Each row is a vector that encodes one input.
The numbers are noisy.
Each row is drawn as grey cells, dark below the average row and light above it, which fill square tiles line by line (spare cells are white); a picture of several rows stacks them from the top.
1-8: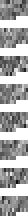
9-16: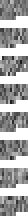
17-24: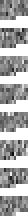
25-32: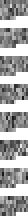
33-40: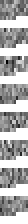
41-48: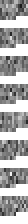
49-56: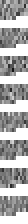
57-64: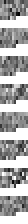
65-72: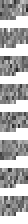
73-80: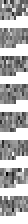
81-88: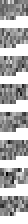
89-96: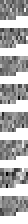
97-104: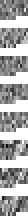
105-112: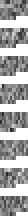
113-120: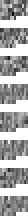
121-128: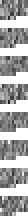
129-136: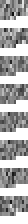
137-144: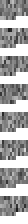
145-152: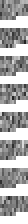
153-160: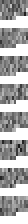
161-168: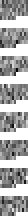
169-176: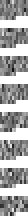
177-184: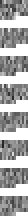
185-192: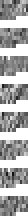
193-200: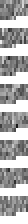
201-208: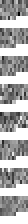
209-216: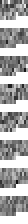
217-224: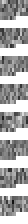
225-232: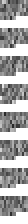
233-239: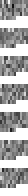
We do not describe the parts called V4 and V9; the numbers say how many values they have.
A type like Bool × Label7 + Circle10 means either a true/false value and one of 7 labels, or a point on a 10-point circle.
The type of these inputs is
((Bool × Bool × Bool + V4) × Line5 + Line8) × V9.
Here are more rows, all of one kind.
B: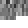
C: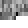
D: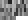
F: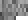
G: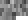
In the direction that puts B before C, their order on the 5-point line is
B, F, G, D, C.
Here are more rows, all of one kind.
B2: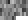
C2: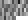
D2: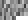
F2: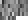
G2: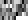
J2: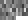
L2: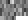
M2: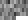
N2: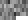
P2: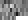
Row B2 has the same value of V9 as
L2, M2 and N2.
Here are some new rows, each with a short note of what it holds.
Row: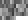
a point on an 8-point line and a value of V9
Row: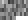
a point on a 5-point line, three true/false values and a value of V9
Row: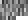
a point on a 5-point line, three true/false values and a value of V9
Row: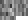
a point on a 5-point line, three true/false values and a value of V9
